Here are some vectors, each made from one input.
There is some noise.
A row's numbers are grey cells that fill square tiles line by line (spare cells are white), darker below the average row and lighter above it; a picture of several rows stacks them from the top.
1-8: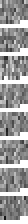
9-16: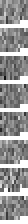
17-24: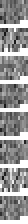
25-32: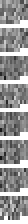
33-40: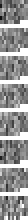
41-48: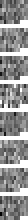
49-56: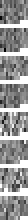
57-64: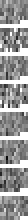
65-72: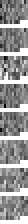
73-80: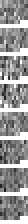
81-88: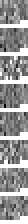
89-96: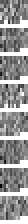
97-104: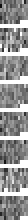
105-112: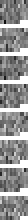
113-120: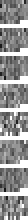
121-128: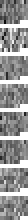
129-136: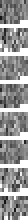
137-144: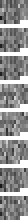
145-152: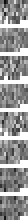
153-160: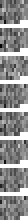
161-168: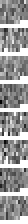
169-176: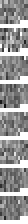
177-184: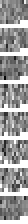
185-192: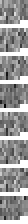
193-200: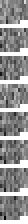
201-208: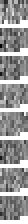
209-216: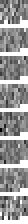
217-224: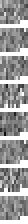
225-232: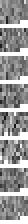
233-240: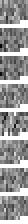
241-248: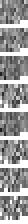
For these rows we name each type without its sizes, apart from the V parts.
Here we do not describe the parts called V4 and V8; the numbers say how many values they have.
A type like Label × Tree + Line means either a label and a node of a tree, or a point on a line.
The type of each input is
Bool × (Line + V8) × V4 + Label.
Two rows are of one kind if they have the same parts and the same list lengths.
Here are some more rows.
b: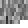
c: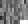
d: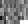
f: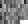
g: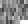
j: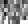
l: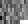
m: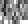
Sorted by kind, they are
b, g
c, d, f, l
j, m

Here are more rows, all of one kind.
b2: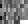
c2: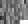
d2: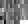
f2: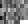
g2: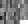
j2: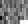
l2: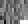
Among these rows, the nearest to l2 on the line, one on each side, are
d2 and g2.
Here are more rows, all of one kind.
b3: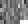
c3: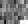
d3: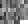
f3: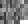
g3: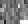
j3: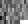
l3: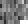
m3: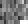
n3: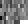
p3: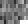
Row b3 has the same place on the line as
f3, l3 and m3.
